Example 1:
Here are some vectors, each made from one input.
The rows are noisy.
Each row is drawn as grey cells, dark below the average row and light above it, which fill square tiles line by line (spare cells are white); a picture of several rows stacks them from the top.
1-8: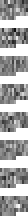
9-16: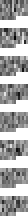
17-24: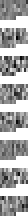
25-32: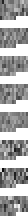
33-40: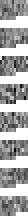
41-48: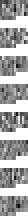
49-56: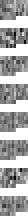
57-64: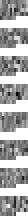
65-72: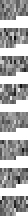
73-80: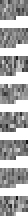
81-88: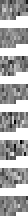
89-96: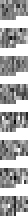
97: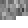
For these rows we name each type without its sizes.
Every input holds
either a point on a line, or four true/false values.
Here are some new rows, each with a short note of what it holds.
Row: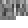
four true/false values
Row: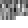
a point on a line
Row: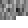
four true/false values
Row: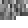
a point on a line
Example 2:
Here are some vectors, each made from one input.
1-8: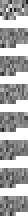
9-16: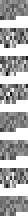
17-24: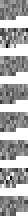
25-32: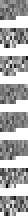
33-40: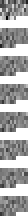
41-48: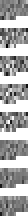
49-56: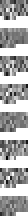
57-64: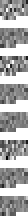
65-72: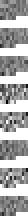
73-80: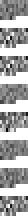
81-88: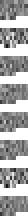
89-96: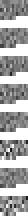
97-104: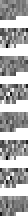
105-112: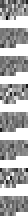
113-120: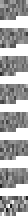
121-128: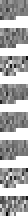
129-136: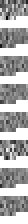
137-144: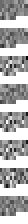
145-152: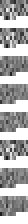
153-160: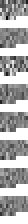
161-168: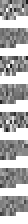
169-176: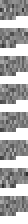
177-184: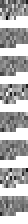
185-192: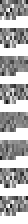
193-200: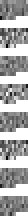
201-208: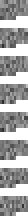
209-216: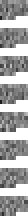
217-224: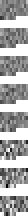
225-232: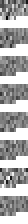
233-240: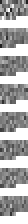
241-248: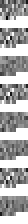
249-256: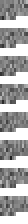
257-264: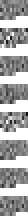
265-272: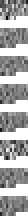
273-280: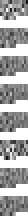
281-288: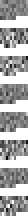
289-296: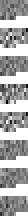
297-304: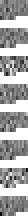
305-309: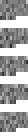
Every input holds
either one of 4 labels, or a node of a 10-node tree.
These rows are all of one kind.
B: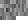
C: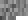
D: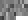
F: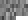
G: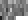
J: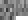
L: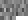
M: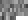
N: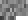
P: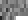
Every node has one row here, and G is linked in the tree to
P.
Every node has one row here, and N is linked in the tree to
C, F and P.
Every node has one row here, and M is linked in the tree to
D.
